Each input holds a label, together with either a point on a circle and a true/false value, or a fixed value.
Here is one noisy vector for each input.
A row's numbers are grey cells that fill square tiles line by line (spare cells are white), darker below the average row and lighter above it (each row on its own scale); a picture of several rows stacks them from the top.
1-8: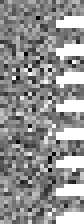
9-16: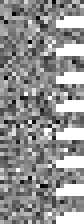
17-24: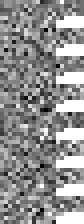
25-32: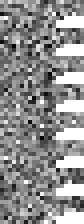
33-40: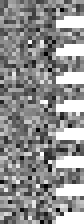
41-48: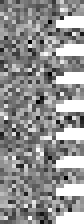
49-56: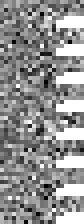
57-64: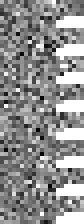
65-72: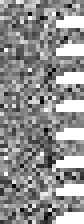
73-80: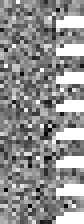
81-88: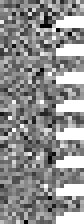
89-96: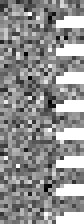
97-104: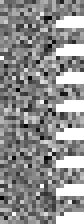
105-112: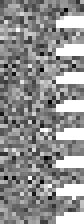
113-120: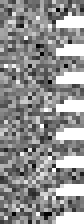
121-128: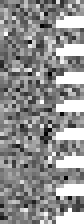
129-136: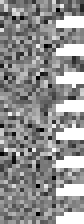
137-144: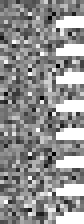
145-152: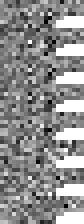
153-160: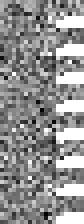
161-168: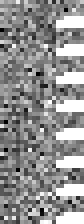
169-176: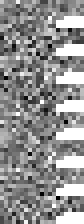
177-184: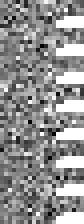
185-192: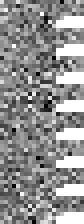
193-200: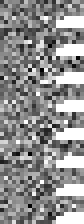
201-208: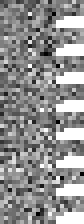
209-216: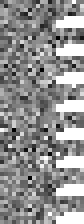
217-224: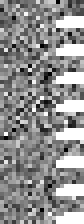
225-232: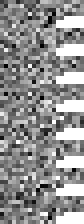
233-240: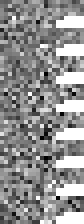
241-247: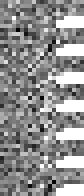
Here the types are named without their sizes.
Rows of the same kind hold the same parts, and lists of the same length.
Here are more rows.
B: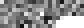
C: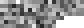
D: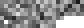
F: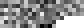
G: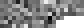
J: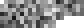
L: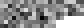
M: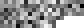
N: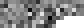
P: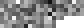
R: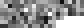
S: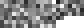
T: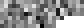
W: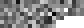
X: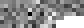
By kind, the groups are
B, C, D, F, J, M, N, P, S, X
G, L, R, T, W

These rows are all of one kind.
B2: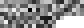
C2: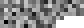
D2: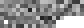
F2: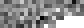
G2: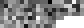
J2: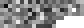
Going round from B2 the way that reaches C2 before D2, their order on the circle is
B2, J2, C2, G2, D2, F2.
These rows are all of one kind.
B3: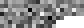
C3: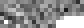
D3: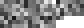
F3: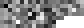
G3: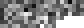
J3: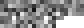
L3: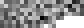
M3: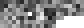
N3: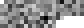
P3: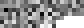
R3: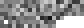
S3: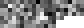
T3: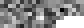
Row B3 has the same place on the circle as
C3 and G3.
